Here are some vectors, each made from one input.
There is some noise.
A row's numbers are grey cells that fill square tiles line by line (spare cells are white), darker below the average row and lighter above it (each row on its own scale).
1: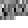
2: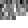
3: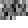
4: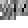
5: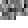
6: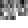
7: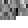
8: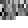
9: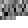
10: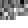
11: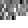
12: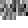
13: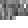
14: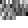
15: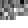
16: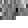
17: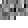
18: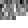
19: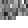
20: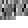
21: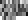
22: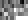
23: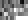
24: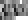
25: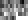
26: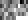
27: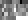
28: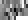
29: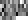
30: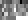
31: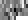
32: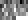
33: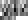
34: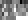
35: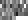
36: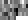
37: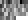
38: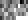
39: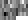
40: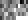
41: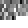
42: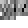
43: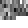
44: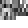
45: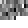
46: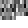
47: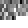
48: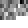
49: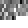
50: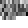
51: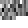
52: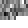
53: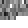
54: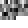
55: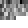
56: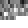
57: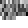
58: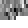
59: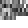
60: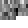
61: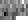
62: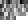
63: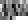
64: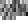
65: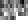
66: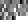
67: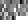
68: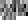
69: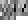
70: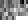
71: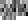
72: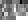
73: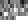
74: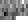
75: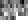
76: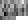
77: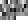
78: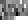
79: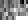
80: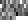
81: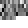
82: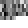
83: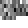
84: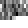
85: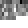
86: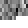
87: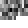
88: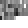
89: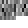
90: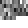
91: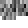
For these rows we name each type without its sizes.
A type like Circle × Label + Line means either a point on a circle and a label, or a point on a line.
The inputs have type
Line × (Tree + Unit).
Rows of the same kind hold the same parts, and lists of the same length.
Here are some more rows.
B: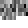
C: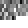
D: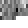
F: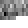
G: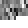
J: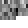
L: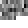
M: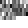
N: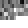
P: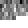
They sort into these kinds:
B, D, F, G, J, L, M
C, N, P

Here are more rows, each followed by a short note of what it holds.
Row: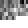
a point on a line
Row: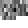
a point on a line and a node of a tree
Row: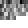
a point on a line
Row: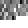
a point on a line
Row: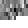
a point on a line and a node of a tree
